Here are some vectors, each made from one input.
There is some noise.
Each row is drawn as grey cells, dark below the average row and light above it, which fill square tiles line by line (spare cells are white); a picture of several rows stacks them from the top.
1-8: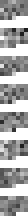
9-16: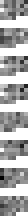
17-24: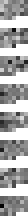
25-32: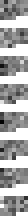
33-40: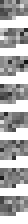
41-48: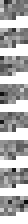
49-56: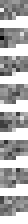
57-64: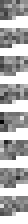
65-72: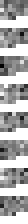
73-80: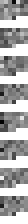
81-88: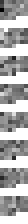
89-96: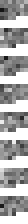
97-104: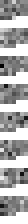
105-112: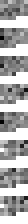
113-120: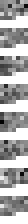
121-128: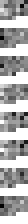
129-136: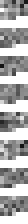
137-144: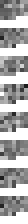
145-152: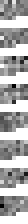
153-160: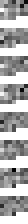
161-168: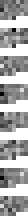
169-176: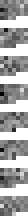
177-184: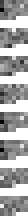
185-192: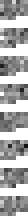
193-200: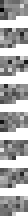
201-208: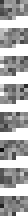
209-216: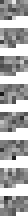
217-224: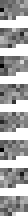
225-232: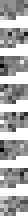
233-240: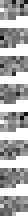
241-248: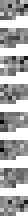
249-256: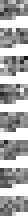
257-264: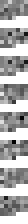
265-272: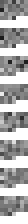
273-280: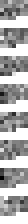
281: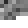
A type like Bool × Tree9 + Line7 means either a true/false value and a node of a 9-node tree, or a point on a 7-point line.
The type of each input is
Bool × List3(Line5).
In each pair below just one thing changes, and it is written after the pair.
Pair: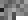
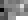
the place on the 5-point line in item 1 of the list
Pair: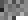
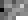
the place on the 5-point line in item 1 of the list
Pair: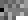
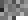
the true/false value
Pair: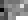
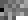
the place on the 5-point line in item 1 of the list
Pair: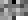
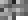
the true/false value
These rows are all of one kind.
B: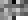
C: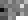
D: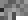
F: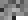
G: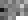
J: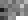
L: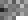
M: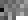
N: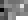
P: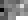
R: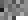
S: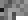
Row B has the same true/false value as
F, L and R.
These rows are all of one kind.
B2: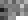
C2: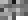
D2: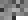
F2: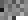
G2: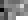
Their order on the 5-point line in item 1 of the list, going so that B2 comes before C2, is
G2, B2, F2, D2, C2.
